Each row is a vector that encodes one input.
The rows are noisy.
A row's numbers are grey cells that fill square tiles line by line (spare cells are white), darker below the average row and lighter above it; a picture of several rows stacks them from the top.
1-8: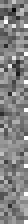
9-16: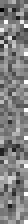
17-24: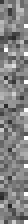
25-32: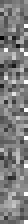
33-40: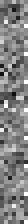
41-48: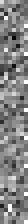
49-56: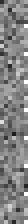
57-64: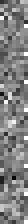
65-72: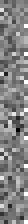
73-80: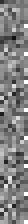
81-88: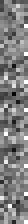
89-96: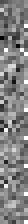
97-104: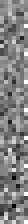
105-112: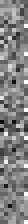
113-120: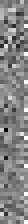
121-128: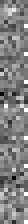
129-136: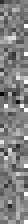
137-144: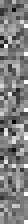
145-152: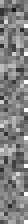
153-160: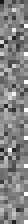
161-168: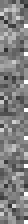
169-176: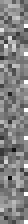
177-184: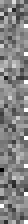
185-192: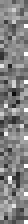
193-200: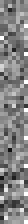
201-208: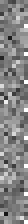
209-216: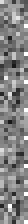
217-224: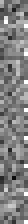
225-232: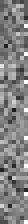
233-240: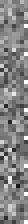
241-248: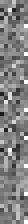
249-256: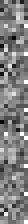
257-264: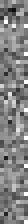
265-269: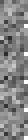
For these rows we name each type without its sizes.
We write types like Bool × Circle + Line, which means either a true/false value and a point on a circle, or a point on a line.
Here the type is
(Bool × Bool × Bool + List(Circle)) × List(Line).
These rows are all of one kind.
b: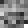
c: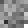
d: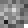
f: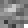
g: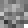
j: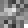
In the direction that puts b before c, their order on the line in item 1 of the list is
j, b, d, f, g, c.
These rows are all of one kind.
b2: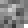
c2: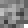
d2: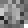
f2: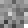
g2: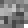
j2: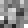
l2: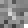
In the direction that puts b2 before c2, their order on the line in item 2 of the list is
l2, d2, f2, b2, c2, j2, g2.
